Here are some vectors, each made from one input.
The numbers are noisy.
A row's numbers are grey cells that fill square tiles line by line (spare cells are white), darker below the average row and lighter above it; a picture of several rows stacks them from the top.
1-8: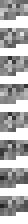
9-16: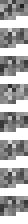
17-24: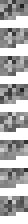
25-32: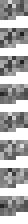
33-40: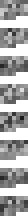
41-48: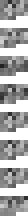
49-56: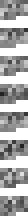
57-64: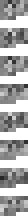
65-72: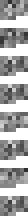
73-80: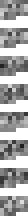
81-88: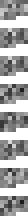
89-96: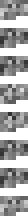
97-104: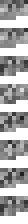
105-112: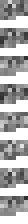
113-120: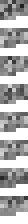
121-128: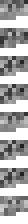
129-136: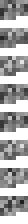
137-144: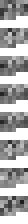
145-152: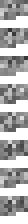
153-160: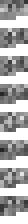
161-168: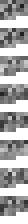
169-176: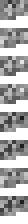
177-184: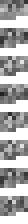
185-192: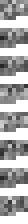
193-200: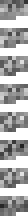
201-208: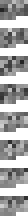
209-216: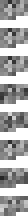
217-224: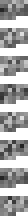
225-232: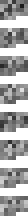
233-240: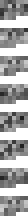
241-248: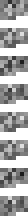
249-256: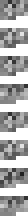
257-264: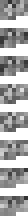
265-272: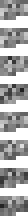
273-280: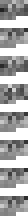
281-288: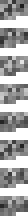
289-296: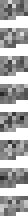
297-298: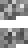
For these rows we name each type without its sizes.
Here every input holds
three true/false values.
